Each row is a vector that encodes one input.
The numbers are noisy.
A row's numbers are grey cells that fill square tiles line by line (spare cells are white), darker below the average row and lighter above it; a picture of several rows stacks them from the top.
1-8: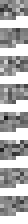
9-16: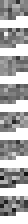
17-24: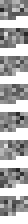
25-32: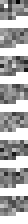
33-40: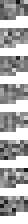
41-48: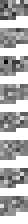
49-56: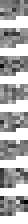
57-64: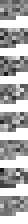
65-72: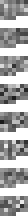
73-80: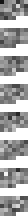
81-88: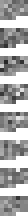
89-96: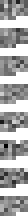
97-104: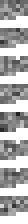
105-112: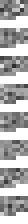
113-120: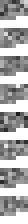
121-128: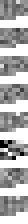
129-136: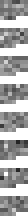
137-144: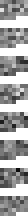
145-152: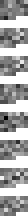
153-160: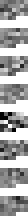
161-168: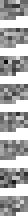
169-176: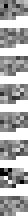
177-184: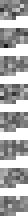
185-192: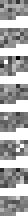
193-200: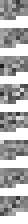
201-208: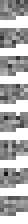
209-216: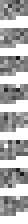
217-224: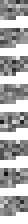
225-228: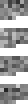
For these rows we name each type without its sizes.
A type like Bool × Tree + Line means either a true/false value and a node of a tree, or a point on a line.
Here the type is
(Bool × Bool × Bool + Unit) × Tree + Unit.
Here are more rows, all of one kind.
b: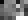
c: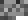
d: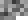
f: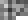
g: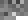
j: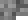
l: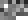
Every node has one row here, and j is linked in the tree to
c, g and l.
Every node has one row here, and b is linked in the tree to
c.
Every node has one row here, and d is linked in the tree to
g.
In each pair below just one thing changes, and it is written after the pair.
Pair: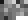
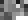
one of the three true/false values
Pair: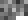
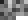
the node of the tree
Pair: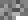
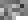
one of the three true/false values
